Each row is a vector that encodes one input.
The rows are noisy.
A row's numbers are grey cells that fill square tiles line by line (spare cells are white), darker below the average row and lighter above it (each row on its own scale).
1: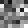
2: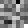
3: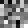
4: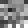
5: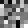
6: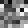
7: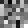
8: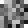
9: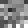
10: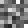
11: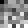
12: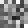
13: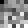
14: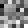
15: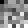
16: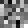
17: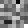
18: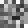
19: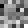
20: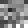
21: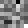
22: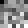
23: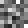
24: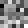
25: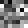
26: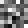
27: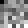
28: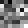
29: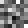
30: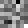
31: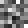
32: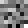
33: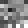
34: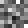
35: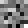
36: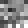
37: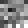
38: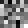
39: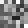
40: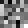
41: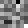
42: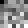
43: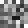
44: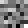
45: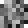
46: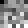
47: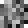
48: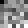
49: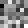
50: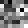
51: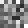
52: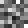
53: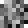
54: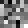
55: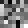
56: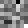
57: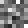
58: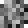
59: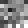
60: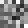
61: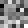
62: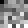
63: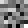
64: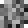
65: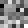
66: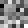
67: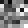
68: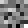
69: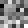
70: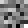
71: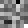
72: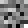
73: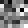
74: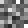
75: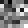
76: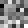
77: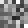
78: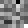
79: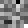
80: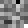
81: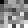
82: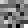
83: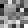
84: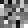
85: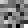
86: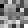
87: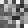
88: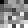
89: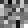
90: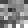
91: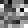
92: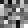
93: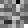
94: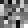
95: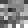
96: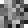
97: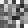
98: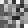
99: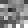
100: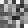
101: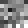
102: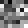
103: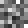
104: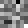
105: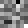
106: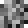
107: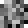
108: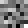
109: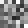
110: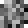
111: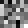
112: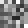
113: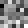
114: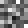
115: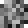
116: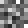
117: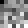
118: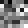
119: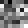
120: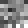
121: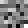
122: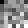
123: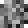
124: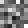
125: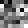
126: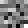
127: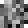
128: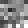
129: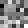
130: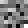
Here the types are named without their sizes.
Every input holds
a point on a line and a true/false value.
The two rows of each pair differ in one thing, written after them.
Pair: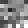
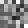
the true/false value
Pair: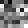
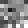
the place on the line
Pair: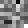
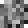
the true/false value
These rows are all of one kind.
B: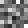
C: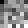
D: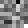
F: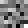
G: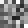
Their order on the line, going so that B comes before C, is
D, F, B, G, C.
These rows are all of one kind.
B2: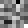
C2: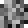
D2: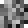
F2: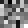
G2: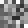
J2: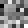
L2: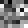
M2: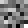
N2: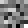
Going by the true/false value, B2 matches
F2 and L2.
